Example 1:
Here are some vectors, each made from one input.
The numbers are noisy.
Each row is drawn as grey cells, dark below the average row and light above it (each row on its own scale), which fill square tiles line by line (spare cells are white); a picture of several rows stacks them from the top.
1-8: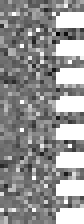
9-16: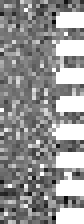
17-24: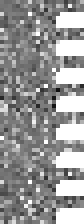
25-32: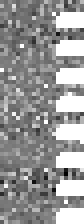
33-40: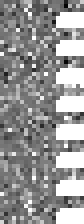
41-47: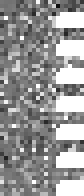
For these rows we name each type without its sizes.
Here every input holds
a label.
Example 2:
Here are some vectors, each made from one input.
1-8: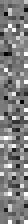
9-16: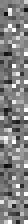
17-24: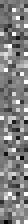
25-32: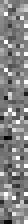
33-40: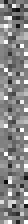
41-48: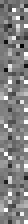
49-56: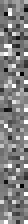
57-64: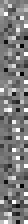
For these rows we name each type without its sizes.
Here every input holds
three true/false values.
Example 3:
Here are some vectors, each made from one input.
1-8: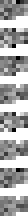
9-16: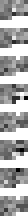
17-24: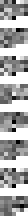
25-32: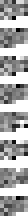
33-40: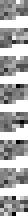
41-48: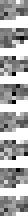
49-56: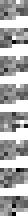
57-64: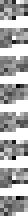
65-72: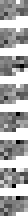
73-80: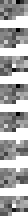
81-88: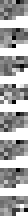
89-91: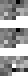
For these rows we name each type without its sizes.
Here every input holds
three true/false values.
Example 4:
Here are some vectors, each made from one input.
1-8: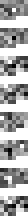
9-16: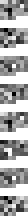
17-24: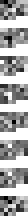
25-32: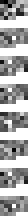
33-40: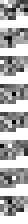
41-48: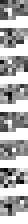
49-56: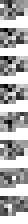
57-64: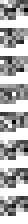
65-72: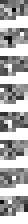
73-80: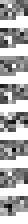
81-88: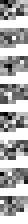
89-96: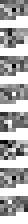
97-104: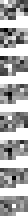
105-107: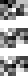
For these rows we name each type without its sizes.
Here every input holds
three true/false values.
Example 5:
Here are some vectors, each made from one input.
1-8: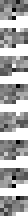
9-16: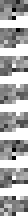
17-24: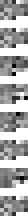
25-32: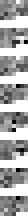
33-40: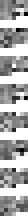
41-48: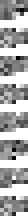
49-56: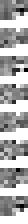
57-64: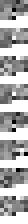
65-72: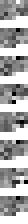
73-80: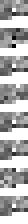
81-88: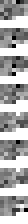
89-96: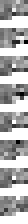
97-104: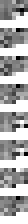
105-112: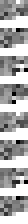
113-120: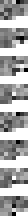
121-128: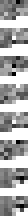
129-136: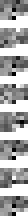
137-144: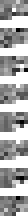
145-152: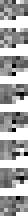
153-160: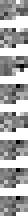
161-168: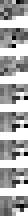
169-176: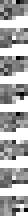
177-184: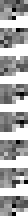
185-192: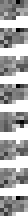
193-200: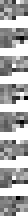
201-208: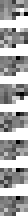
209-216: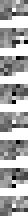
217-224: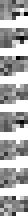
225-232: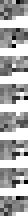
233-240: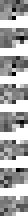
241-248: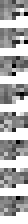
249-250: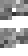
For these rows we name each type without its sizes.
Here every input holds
three true/false values.
